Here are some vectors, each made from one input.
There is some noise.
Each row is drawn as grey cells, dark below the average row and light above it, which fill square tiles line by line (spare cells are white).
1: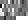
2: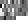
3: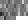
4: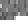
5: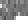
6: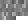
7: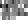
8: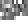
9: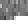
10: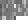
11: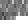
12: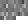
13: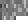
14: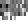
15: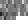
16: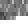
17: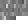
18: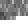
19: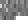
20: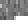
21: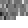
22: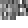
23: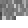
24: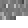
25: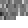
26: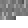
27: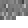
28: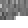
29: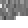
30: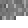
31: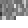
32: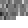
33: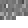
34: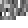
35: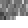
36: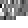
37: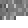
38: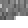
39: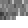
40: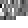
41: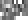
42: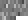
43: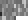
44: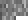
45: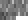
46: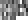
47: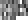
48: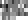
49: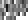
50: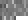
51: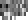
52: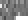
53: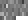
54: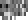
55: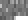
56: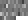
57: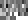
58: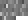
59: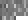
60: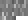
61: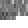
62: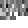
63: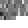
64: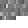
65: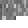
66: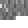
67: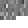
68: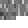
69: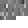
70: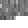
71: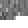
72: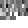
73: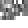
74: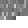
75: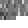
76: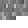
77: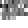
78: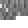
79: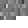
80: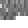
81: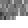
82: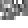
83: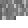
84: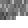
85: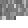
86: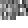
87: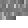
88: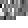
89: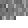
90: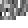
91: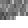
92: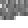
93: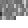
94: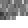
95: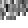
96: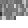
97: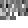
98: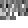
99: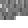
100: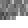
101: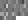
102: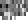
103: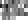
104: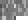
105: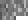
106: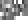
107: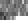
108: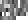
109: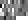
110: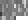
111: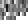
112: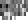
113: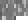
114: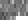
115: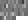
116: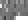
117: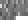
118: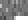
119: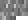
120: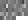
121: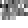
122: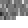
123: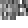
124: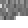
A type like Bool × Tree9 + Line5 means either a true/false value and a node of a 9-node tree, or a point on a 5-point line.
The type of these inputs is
Bool × Bool × Bool × Bool + Label8.
